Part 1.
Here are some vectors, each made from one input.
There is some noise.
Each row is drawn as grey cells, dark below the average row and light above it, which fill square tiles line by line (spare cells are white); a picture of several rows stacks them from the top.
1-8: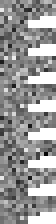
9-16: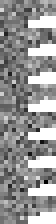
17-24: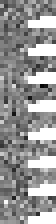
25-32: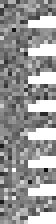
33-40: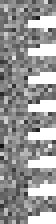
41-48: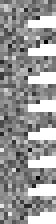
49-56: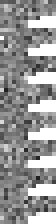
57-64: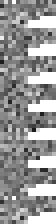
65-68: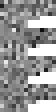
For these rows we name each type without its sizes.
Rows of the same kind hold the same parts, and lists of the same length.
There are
2 kinds of row.
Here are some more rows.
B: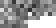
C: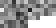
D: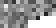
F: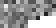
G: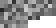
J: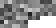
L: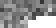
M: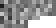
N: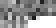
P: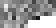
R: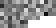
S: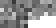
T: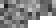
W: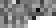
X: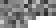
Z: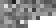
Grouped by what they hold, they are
B, G, J, L, M, N, P, S, T, W, Z
C, D, F, R, X

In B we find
a label and four true/false values.
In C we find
a label.
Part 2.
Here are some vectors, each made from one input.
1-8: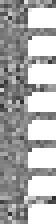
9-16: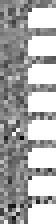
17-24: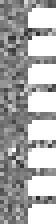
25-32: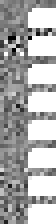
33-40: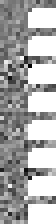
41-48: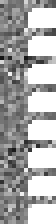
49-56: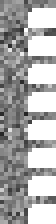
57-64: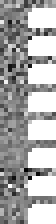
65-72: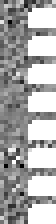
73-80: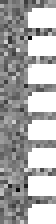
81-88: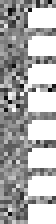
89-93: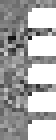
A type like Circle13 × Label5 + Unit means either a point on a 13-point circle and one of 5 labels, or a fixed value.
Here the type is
Bool × Bool × Bool × (Tree7 + Unit).
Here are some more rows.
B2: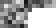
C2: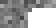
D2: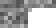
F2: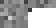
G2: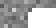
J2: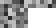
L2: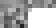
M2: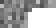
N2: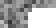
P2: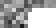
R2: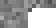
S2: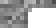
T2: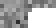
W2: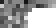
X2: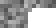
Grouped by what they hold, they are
B2, D2, F2, G2, L2, M2, N2, P2, S2, T2, W2
C2, J2, R2, X2

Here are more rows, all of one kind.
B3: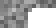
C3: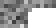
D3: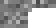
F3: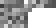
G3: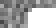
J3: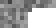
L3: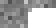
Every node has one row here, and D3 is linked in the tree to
G3.
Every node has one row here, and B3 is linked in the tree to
C3 and J3.
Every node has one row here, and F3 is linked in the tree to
L3.
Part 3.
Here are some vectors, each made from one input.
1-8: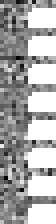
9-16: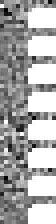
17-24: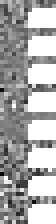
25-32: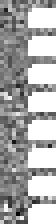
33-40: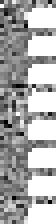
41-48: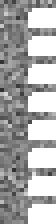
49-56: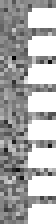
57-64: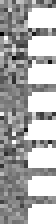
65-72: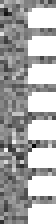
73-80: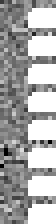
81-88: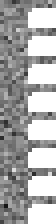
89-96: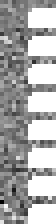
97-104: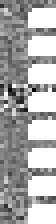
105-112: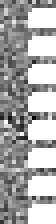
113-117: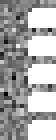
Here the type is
List2(Line11).
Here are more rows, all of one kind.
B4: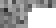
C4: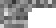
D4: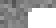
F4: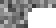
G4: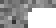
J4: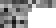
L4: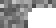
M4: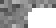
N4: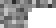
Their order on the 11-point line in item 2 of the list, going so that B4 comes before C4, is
J4, G4, M4, D4, L4, B4, N4, C4, F4.
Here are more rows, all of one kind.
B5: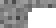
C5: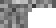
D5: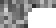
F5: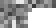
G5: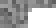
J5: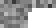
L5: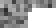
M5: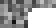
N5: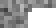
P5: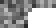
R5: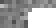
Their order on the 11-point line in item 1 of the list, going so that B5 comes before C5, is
N5, L5, B5, J5, M5, R5, C5, G5, P5, D5, F5.
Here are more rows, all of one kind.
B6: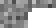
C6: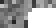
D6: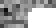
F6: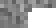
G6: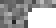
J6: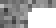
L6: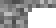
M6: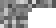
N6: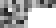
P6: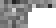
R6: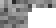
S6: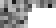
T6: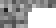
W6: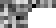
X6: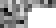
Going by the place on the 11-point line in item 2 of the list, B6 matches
D6, G6, L6 and T6.
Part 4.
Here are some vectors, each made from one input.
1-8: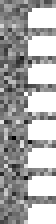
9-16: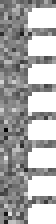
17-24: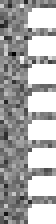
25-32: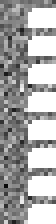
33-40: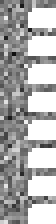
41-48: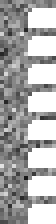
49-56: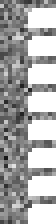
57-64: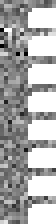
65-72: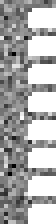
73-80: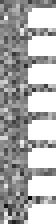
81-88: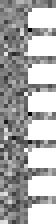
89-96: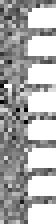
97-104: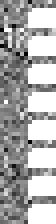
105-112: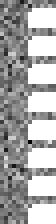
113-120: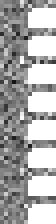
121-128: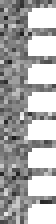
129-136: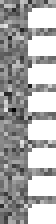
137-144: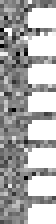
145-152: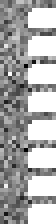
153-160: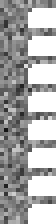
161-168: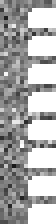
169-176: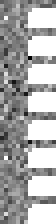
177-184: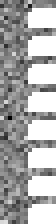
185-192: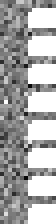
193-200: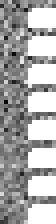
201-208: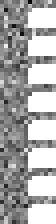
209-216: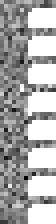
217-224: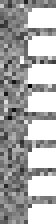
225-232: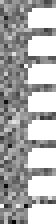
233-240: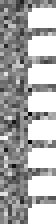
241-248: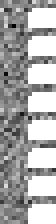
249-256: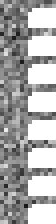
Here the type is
List2(Line7).
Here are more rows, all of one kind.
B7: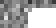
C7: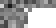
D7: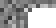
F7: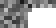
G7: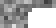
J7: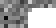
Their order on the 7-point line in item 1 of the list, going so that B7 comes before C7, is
B7, C7, D7, G7, J7, F7.
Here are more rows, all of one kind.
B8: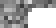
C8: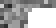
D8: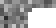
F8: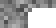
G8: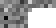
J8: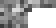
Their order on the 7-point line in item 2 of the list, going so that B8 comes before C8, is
F8, B8, J8, D8, G8, C8.
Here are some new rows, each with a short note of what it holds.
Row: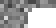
a list of two items
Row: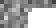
a list of two items
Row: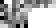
the empty list
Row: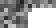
a list of two items
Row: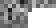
a list of two items
